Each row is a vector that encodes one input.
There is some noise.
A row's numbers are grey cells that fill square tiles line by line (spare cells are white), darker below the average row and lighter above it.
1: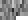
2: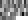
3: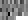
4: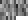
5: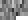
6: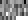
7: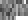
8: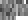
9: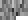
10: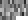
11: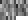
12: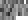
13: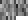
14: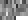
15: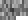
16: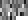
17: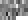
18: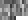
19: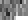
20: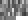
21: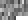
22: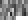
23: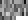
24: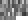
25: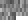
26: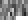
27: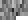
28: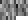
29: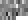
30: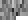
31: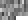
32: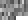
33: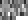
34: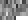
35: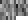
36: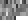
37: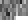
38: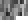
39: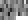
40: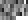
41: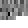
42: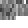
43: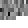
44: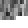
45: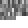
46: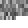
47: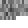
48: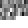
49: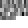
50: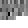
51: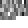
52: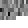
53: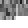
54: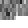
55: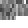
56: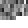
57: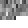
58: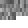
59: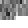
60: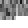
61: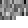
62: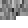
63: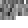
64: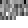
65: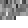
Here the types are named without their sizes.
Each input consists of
a point on a line and a node of a tree.
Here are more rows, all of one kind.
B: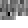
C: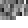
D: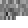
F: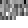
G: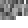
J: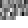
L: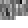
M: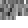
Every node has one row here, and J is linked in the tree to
D.
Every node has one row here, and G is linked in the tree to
C and M.
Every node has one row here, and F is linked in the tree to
B.
